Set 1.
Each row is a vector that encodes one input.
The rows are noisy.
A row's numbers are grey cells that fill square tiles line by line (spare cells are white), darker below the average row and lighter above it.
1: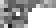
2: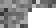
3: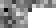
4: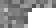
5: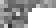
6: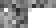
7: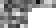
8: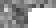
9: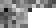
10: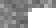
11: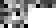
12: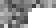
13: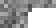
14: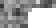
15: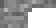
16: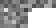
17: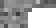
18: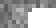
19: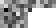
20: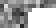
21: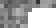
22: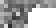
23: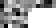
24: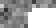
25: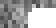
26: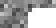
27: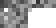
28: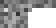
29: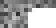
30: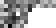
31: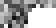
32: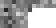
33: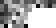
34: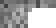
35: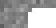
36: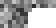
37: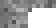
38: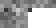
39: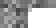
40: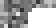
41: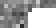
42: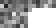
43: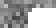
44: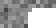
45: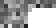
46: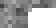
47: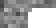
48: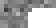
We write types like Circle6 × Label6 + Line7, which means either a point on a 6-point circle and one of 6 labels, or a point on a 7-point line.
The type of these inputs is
Line9.
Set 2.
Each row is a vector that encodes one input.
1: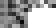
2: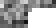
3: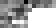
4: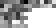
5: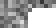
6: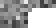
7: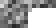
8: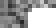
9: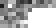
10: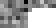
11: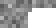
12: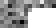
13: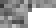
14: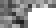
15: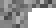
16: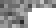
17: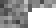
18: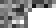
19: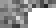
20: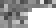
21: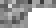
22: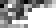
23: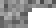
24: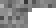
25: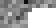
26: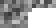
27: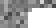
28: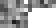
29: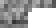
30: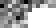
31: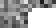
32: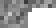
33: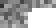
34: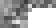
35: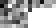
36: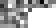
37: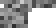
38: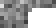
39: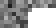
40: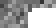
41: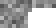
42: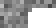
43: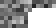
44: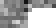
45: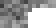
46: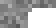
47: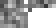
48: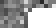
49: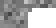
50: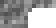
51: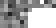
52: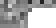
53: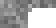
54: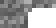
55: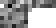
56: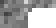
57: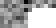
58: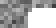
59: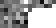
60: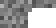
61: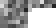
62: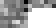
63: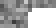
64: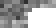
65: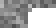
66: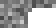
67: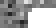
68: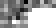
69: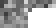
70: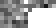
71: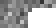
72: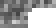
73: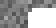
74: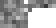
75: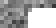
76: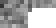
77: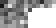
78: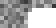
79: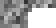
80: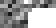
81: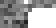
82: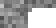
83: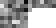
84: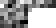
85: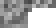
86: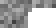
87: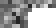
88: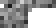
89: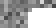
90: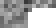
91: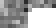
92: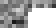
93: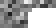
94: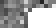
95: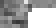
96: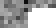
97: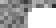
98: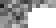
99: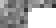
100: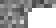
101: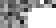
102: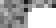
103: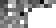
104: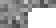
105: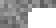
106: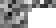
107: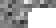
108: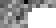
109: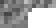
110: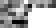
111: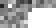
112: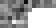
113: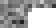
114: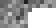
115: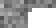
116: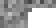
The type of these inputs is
Circle15.
